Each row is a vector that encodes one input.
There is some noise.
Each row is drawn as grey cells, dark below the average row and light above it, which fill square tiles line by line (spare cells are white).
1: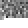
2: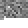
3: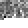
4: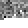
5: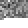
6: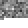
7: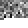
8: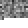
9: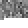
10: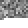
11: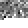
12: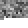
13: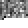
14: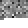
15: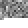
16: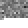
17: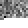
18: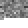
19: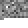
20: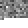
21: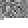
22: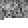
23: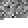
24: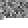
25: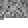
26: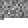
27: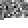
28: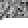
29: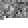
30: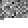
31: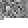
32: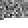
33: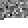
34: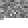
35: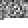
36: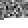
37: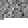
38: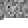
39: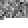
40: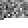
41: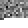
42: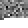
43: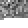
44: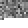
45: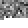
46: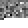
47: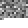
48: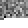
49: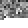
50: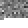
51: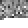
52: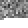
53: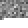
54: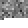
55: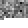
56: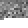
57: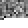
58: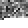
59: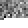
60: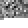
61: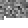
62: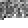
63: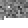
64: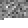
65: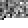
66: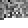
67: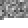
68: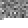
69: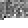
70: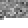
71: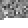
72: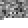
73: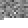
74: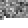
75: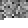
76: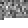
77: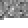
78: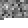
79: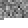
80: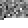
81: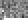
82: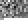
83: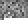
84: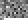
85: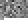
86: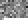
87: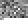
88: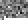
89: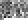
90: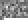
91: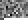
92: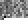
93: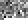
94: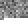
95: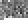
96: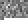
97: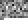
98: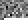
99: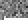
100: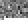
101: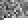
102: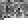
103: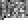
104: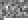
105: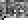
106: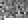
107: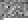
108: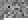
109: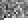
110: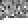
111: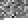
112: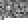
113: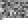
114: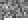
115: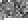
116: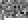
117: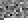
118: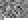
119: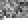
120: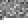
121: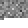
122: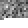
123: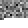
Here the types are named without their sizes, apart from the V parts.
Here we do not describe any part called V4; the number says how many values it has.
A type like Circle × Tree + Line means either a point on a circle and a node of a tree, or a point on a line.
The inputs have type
Bool × List(V4) + Line.
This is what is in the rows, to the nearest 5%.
About 30% of them hold a point on a line. The rest hold a true/false value, together with a list of values of V4.
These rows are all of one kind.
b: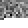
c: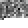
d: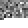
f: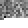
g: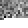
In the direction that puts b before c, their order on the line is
d, b, g, f, c.
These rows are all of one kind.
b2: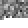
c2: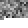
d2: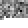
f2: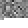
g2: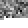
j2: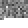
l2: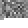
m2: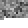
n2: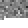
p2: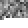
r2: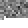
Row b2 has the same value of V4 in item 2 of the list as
g2 and j2.
